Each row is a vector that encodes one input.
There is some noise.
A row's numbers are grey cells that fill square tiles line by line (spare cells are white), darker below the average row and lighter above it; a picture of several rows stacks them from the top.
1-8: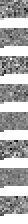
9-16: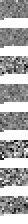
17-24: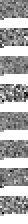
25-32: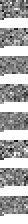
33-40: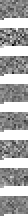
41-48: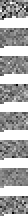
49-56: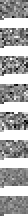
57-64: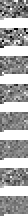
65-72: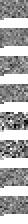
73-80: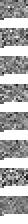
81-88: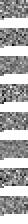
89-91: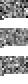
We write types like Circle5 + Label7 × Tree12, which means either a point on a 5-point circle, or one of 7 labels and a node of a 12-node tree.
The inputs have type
Label5 × (Label5 + Tree8) + Unit.
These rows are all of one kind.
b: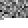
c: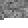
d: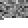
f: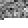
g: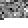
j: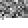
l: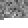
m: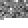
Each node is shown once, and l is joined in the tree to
c.
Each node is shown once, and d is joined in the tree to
b.
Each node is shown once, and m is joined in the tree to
b, c and f.
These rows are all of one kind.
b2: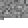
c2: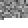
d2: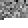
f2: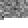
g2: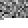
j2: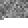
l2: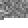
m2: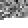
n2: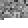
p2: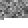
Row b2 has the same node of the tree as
c2, j2 and n2.
